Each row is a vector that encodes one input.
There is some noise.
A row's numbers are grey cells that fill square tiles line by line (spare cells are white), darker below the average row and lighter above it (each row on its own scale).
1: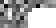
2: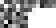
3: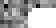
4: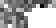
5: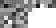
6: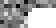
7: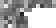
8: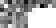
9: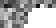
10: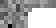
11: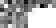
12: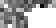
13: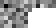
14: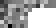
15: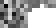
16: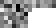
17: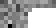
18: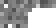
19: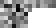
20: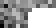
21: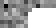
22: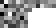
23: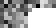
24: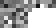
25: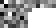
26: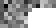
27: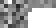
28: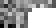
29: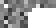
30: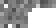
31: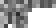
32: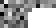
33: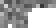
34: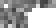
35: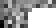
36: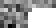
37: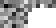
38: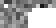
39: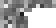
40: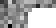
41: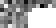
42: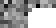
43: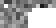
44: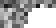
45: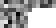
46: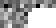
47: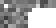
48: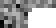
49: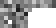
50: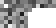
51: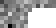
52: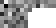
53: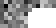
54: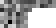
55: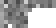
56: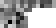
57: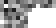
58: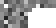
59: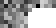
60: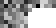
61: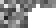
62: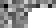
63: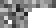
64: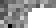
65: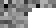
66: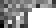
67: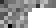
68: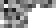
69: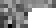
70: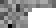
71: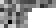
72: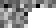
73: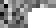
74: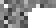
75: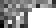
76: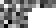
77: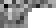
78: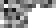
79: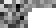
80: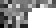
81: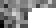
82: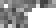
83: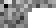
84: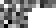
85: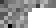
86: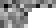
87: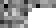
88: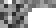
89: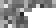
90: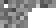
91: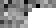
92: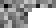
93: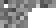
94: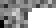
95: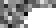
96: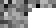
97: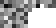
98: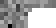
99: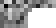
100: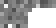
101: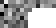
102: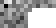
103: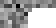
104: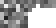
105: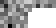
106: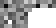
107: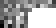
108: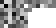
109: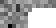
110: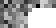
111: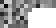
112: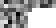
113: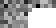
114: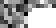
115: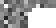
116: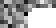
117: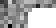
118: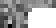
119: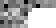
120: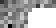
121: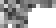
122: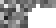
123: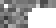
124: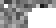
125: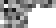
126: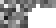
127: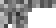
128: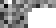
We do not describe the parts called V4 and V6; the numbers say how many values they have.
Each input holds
one of 5 labels, together with either one of 5 labels, or a value of V4 and a value of V6.
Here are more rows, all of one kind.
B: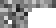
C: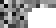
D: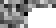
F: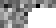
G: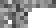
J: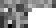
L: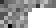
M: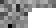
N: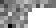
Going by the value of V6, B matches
C, J and L.
